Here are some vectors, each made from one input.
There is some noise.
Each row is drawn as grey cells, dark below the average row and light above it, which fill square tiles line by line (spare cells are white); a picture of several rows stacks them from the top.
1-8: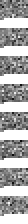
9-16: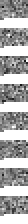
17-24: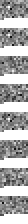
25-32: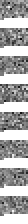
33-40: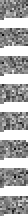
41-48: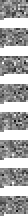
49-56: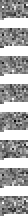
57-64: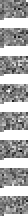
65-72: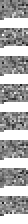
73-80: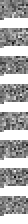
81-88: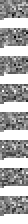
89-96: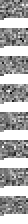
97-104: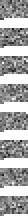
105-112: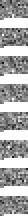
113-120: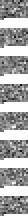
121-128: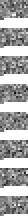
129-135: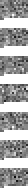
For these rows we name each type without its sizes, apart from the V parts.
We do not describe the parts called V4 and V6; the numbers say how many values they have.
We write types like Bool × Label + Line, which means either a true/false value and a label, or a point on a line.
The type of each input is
List(Line) + V4 × V6.
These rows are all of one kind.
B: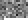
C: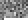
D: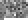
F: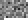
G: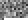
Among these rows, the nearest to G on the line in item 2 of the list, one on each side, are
B and F.
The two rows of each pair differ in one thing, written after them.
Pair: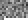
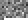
the place on the line in item 2 of the list
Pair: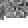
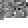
the place on the line in item 2 of the list
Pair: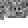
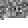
the place on the line in item 2 of the list
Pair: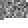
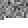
the place on the line in item 2 of the list
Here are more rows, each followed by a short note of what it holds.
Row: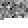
the empty list
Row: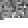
a list of one item
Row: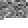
a list of two items
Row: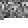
a value of V4 and a value of V6
